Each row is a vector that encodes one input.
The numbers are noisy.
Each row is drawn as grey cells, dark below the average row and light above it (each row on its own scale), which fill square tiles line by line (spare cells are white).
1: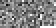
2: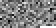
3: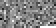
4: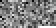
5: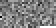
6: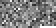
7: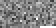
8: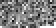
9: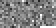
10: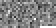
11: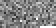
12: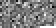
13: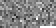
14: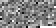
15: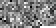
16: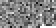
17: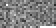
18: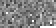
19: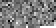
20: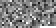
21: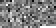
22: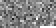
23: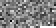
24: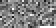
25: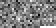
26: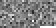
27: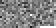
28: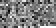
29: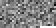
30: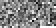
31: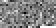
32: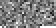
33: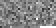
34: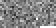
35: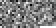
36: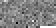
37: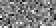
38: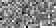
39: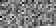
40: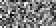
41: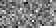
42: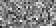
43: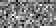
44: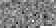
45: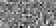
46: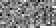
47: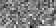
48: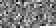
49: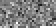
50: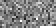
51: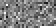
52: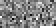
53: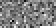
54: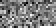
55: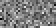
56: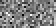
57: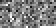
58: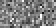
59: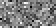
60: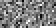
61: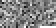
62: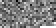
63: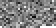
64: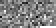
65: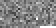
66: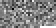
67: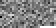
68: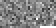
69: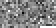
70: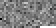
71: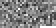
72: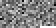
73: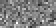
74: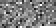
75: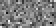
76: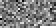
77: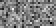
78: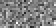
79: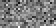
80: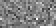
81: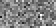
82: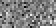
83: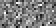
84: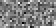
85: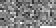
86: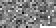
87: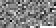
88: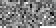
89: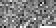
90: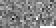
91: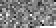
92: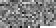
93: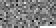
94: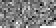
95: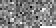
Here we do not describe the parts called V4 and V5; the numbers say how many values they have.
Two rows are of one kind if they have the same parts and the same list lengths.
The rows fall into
2 kinds.
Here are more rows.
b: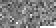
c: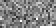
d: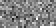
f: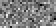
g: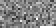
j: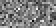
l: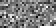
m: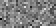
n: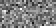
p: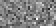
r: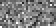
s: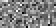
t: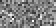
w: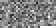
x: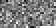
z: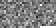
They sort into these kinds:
b, f, j, l, m, n, r, s, t, w, x, z
c, d, g, p

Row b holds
three true/false values, a value of V4 and a value of V5.
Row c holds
a point on each of two 3-point lines.
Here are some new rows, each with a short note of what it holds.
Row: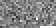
a point on each of two 3-point lines
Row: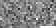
a point on each of two 3-point lines
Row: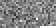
a point on each of two 3-point lines
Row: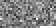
a point on each of two 3-point lines
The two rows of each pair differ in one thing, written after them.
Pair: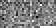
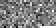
one of the three true/false values
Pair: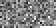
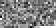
one of the three true/false values
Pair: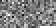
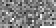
the value of V5
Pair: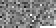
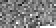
the value of V5
